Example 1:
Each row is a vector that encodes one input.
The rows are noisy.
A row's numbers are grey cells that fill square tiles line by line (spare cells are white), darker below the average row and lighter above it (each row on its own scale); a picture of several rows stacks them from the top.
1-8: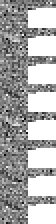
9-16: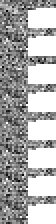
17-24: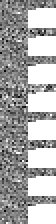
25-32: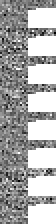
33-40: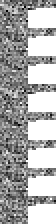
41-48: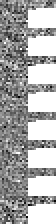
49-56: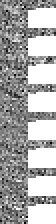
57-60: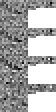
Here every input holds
either a point on a 4-point line, or a point on a 6-point line.
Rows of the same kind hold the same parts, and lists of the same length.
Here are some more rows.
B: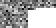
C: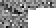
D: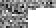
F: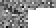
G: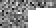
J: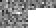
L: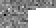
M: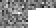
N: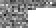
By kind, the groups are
B, G, J, L, M, N
C, D, F

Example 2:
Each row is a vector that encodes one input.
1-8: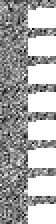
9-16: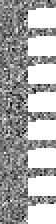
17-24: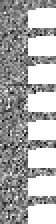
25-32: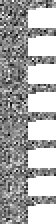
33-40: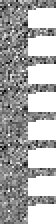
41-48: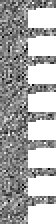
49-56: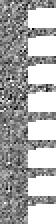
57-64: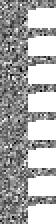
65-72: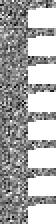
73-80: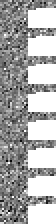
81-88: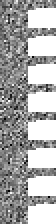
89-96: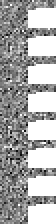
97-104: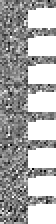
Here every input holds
a list of up to two points on a 10-point line.
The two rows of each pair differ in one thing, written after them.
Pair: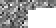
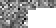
the place on the 10-point line in item 2 of the list
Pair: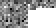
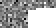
the place on the 10-point line in item 1 of the list
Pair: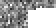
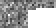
the place on the 10-point line in item 2 of the list
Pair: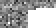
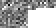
the place on the 10-point line in item 1 of the list
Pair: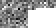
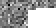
the place on the 10-point line in item 2 of the list
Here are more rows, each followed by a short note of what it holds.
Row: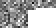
a list of one item
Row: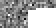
a list of two items
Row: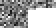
the empty list
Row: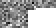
a list of one item
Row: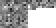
a list of two items
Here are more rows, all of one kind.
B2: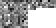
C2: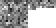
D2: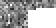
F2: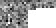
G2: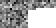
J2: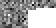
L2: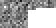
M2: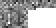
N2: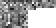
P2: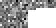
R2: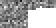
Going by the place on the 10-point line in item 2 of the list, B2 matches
D2, M2, N2 and P2.
